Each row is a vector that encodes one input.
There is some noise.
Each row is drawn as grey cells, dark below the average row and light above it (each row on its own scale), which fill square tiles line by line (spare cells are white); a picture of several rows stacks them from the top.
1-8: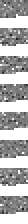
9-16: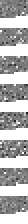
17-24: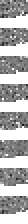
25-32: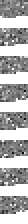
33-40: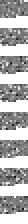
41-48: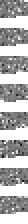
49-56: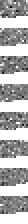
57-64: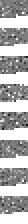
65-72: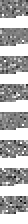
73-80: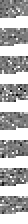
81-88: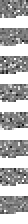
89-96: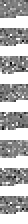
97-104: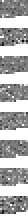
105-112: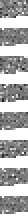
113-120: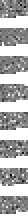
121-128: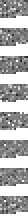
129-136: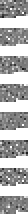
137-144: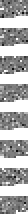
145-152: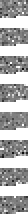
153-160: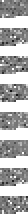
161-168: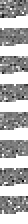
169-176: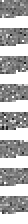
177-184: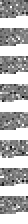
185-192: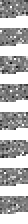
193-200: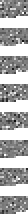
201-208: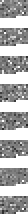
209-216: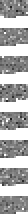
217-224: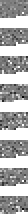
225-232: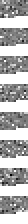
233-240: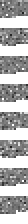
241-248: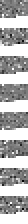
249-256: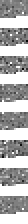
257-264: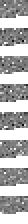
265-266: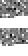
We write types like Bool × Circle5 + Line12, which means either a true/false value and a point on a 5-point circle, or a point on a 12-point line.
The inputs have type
(Line4 + Line11) × Tree9.
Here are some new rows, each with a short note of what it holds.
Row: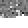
a point on a 4-point line and a node of a 9-node tree
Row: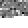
a point on a 4-point line and a node of a 9-node tree
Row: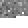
a point on an 11-point line and a node of a 9-node tree
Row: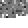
a point on an 11-point line and a node of a 9-node tree
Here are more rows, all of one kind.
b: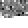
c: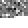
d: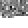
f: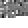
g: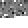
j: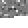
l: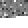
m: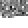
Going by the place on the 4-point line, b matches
g and l.
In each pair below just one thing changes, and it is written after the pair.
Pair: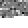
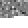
the place on the 4-point line
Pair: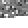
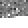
the node of the tree
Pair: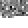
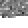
the place on the 4-point line
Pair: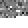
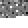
the node of the tree
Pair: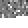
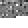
the node of the tree
